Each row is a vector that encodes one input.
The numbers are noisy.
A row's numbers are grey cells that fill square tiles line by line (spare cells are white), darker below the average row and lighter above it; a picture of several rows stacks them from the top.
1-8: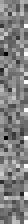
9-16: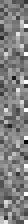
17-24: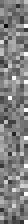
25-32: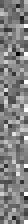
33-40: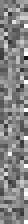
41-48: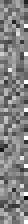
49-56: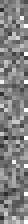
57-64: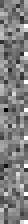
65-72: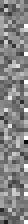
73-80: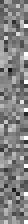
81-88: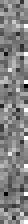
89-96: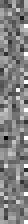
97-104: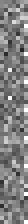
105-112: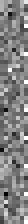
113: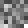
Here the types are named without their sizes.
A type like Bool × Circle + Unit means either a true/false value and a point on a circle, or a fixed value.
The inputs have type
(Bool × Bool × Bool + Label) × Label.
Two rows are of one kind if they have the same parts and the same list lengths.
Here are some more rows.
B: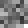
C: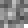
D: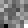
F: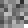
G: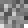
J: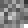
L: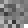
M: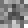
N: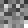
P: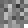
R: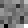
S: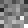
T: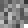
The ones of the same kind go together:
B, C, D, F, M, P, R
G, J, L, N, S, T

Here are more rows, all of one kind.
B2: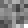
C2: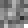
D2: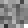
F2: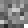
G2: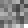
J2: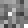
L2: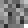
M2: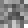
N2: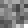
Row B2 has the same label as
C2, G2 and N2.
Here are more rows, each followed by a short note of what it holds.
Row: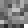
a label and three true/false values
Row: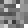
two labels
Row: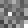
a label and three true/false values
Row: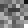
two labels
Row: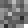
a label and three true/false values
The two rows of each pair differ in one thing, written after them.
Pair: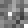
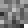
one of the three true/false values
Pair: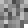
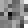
the label
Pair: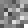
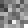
one of the three true/false values
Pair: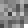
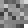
the label
